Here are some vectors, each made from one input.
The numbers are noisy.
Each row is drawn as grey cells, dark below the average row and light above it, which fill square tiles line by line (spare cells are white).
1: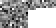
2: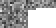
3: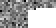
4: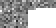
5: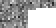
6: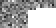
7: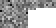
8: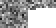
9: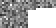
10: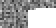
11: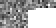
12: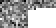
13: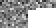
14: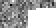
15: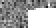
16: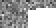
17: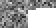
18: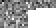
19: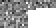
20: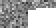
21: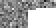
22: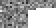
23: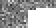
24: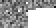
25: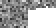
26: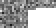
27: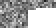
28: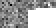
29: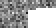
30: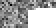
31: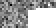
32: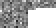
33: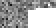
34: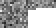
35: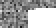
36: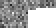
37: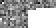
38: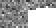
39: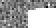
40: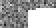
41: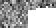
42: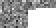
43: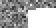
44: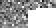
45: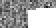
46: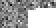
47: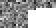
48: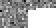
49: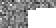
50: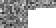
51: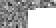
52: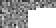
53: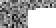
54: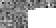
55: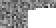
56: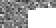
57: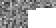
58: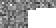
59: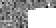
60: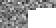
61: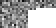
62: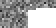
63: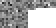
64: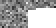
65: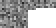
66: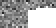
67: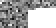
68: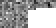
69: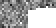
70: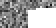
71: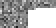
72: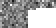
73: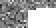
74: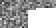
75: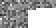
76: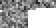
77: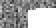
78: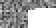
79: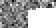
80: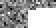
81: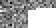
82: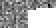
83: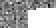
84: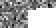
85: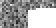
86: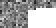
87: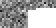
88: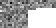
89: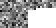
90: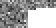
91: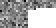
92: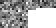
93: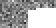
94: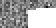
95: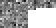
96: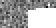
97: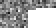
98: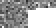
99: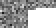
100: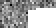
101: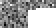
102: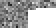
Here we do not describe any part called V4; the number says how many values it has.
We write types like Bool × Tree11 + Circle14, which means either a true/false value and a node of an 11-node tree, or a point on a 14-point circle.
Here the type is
(Line7 + Tree7) × V4.
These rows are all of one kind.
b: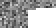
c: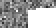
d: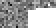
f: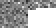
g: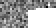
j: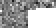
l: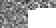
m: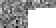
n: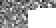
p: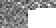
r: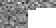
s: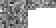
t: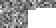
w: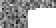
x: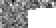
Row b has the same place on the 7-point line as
f, l, n and p.
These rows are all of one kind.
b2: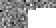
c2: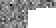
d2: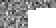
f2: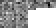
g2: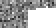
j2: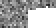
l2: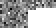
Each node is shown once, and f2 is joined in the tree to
c2, j2 and l2.
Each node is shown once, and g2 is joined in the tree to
c2.
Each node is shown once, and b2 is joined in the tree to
l2.
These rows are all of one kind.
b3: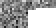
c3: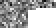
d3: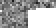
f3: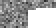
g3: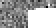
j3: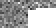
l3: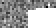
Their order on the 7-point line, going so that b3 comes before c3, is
d3, b3, f3, c3, j3, l3, g3.
